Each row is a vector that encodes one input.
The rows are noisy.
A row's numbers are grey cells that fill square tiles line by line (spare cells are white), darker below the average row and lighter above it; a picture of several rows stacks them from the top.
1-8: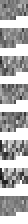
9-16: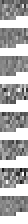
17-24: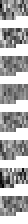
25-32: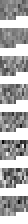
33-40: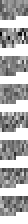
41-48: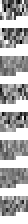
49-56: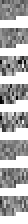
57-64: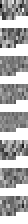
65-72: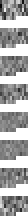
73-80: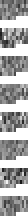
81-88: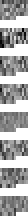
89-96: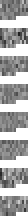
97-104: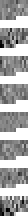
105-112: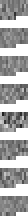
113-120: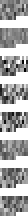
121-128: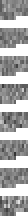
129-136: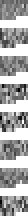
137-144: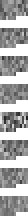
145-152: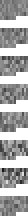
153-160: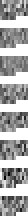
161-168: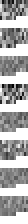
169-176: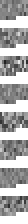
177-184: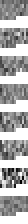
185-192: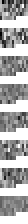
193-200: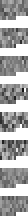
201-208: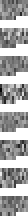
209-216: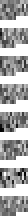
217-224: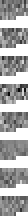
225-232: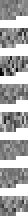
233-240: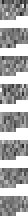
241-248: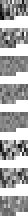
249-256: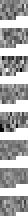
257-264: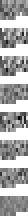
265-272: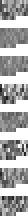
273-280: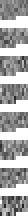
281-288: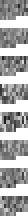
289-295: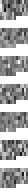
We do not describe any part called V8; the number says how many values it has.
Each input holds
a list of up to three items, each a true/false value and a value of V8.
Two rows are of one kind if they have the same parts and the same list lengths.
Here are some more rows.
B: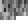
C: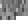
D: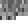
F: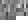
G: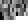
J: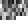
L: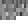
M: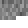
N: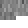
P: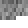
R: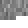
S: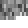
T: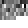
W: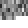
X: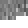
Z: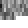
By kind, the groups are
B, W
C, D, J, L, M, P, S, T, X, Z
F, N, R
G

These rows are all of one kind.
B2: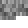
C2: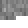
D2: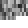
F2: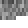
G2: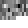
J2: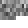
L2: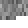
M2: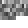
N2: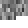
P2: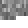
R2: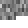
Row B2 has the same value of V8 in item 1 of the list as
M2, N2, P2 and R2.
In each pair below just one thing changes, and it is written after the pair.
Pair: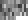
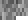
the true/false value in item 1 of the list
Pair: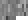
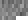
the value of V8 in item 1 of the list
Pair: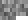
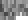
the value of V8 in item 1 of the list
